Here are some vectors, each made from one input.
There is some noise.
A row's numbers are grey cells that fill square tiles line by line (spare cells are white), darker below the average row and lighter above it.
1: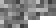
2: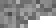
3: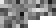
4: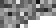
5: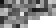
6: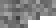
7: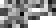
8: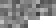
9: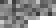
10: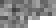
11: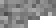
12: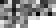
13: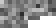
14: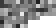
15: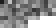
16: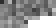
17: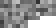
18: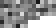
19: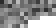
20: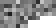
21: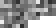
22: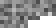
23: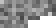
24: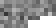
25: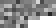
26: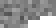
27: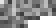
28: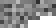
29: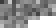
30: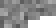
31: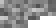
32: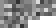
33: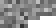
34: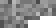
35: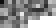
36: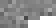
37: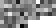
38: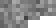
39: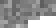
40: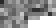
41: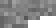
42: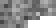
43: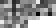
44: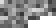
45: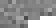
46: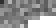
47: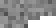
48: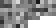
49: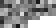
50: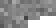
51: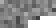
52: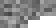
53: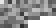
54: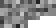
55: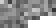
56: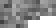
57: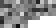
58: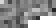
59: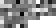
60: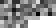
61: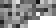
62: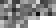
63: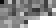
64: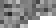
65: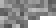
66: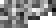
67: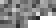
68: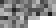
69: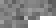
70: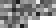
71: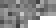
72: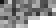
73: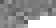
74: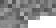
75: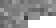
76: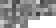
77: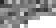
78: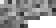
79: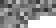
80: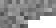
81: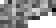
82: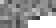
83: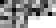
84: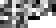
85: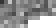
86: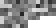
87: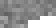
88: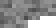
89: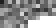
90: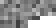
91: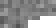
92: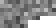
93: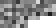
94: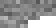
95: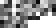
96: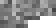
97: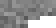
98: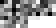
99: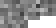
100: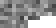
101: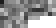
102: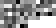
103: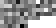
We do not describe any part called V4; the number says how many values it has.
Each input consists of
three true/false values, together with either a point on a 5-point line, or a value of V4.
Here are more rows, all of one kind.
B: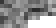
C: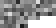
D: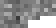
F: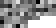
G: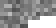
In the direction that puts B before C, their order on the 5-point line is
B, C, F, G, D.
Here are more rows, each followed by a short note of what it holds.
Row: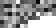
three true/false values and a value of V4
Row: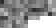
a point on a 5-point line and three true/false values
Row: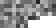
three true/false values and a value of V4
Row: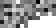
three true/false values and a value of V4
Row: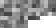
three true/false values and a value of V4
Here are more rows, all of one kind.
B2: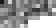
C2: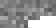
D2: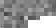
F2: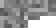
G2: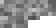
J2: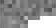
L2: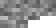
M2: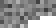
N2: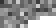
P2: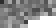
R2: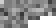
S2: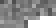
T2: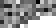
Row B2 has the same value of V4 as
M2, R2 and T2.
